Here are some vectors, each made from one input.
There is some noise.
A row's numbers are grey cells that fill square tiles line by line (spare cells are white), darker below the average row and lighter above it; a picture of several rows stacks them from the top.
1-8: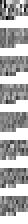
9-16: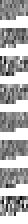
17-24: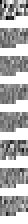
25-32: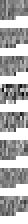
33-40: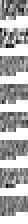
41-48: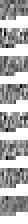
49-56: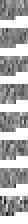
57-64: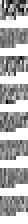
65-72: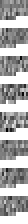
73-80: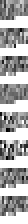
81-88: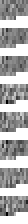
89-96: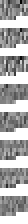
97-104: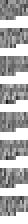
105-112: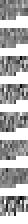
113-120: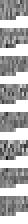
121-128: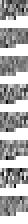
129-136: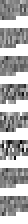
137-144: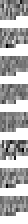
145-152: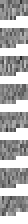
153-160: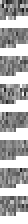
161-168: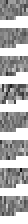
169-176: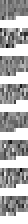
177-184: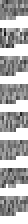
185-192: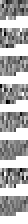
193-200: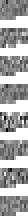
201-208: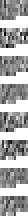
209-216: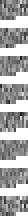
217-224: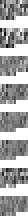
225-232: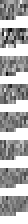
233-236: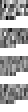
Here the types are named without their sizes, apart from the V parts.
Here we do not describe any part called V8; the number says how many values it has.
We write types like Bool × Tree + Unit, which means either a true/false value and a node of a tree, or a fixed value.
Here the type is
Bool × V8 + List(Line).
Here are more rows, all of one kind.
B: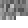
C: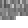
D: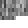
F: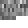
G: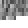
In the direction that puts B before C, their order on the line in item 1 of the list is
F, G, B, C, D.
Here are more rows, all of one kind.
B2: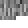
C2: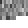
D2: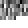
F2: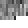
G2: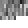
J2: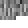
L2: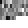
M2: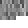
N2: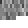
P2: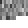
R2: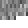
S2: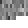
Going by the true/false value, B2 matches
D2 and J2.
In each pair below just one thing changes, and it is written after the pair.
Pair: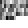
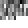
the true/false value
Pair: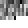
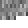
the value of V8
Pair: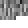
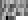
the value of V8
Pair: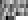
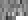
the value of V8
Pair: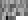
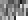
the true/false value
